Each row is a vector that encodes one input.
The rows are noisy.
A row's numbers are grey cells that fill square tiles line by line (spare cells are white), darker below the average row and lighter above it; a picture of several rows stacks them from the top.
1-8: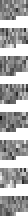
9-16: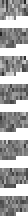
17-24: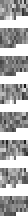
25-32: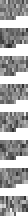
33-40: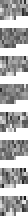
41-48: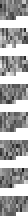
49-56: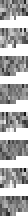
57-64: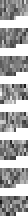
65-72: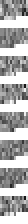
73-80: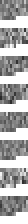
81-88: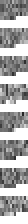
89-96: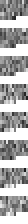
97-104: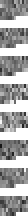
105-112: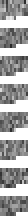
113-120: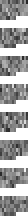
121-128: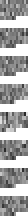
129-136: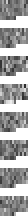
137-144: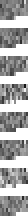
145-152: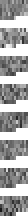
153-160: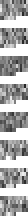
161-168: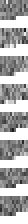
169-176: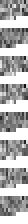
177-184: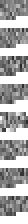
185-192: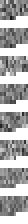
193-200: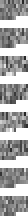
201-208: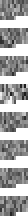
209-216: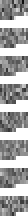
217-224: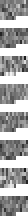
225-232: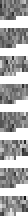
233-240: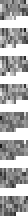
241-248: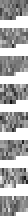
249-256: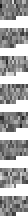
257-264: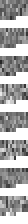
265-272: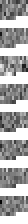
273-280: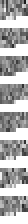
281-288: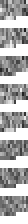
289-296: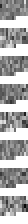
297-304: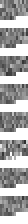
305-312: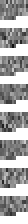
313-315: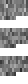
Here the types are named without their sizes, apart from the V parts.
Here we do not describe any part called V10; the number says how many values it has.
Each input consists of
either a point on a line and a value of V10, or four true/false values.
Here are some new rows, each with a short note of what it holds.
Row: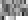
a point on a line and a value of V10
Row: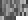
four true/false values
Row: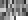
a point on a line and a value of V10
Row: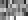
a point on a line and a value of V10
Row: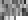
a point on a line and a value of V10
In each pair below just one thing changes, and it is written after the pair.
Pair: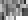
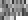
the value of V10
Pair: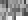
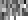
the place on the line
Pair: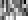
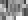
the value of V10
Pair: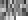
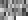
the value of V10
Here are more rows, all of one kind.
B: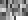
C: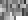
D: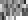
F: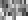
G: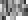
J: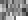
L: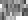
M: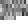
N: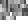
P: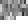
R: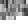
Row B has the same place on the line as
J and N.
